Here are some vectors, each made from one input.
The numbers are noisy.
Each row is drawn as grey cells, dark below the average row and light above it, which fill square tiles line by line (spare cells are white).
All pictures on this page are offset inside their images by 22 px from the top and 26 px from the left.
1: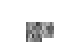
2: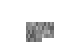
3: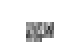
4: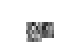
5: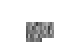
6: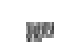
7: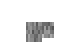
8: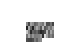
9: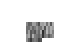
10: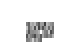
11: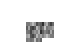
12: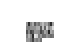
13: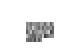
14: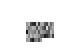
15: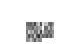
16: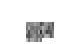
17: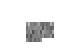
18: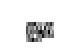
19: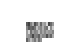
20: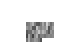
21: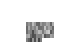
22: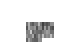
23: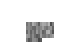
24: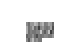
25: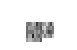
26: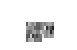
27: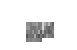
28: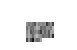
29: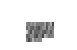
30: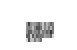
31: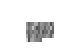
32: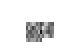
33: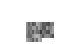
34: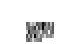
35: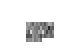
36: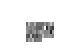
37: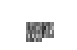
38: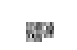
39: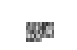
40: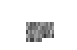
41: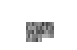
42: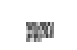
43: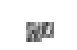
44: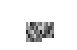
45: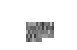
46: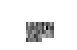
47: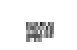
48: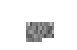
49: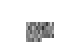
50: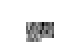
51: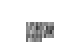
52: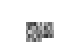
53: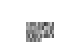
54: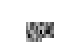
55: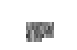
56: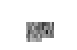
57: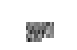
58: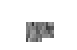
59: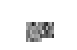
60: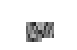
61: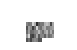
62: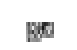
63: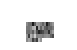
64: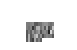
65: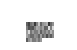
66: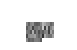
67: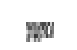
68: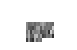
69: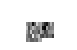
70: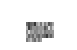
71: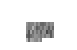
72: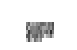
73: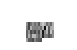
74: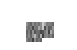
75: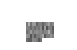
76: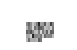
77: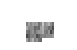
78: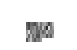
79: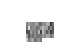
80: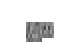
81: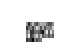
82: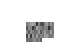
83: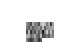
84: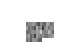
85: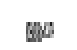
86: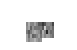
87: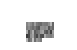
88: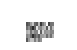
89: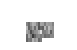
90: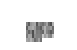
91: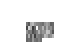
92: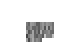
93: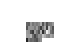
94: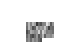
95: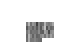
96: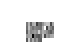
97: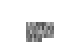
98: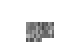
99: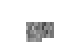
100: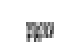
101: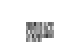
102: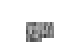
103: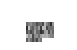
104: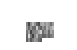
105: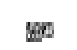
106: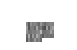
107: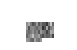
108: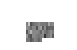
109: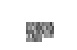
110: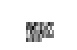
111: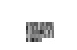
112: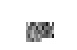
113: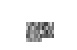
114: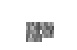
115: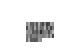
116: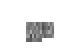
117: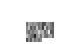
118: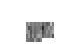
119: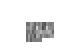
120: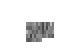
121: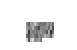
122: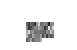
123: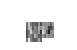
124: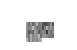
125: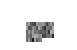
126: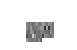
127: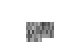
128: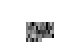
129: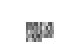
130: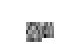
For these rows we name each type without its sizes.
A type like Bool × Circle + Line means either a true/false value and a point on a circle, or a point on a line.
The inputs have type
List(Circle) × Tree.
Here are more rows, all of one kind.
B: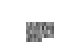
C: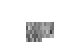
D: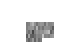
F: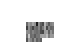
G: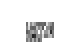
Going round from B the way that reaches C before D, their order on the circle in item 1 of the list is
B, G, C, D, F.
